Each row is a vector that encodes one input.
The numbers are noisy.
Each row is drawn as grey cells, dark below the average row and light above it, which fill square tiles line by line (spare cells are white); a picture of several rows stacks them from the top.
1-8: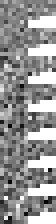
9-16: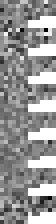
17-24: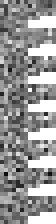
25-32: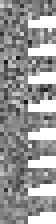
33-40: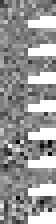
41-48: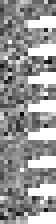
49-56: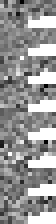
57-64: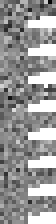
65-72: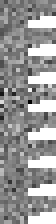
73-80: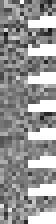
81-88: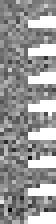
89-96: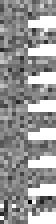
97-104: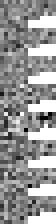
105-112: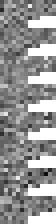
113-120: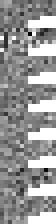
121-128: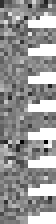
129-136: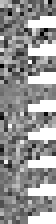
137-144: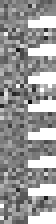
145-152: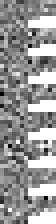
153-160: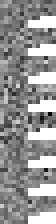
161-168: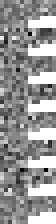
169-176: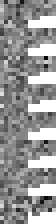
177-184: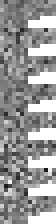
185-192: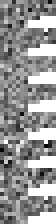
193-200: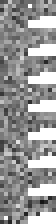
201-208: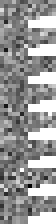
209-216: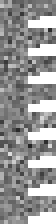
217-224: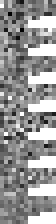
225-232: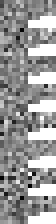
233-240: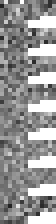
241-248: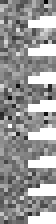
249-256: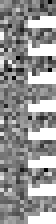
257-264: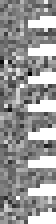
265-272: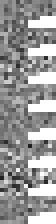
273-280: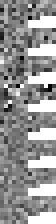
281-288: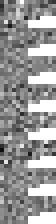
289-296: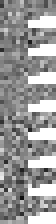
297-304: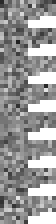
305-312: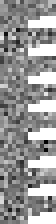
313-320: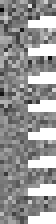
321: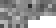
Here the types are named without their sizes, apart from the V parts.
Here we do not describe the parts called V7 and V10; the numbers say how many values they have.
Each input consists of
a label, a point on a line, a true/false value and a value of V10, together with either a point on a line, or a value of V7.
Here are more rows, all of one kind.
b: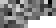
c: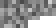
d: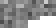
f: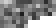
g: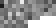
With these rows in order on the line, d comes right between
c and g.
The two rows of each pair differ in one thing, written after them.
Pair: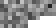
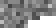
the place on the line
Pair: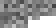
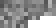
the place on the line
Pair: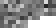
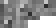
the label
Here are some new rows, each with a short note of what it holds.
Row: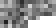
a label, a point on each of two lines, a true/false value and a value of V10
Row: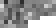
a label, a point on a line, a true/false value, a value of V7 and a value of V10
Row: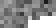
a label, a point on a line, a true/false value, a value of V7 and a value of V10
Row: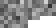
a label, a point on a line, a true/false value, a value of V7 and a value of V10
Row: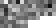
a label, a point on each of two lines, a true/false value and a value of V10
